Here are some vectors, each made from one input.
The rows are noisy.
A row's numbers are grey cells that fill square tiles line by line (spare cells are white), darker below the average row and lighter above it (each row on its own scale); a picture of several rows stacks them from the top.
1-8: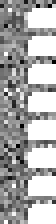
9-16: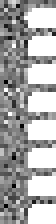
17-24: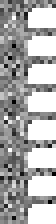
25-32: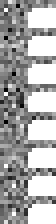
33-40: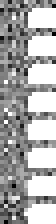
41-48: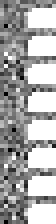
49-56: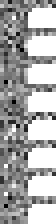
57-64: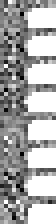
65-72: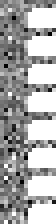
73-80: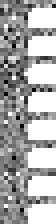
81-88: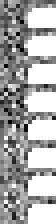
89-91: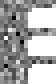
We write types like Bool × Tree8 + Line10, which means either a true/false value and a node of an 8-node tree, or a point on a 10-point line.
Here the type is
Bool × (Label6 + Line5).
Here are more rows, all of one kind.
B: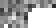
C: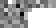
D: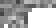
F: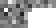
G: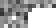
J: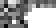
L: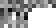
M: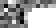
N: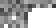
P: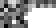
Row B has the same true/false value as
D, G, L and N.
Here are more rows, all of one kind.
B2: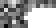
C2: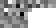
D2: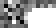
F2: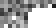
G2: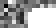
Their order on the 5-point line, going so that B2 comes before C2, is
B2, D2, G2, F2, C2.
